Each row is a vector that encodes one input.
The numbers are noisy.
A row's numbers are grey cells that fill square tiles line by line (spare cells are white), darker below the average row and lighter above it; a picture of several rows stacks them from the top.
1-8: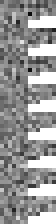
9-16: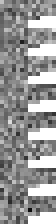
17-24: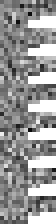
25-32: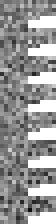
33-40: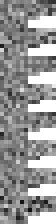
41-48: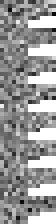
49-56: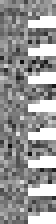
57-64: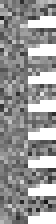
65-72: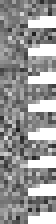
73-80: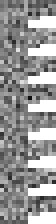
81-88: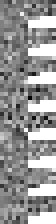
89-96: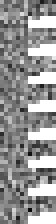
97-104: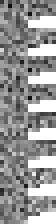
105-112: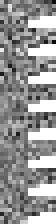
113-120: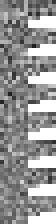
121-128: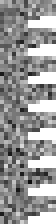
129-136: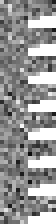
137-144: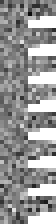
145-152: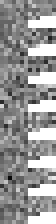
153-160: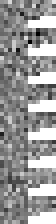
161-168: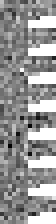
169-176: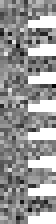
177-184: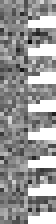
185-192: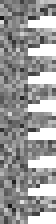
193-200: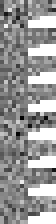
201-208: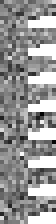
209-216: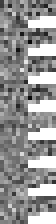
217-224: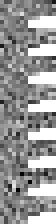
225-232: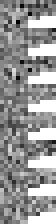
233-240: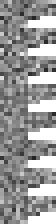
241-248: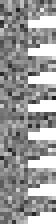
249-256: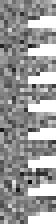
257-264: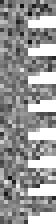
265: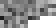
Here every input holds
a point on a 15-point line.
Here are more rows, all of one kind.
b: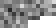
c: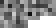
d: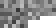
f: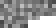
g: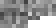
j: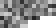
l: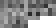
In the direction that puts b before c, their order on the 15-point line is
j, b, g, d, f, l, c.
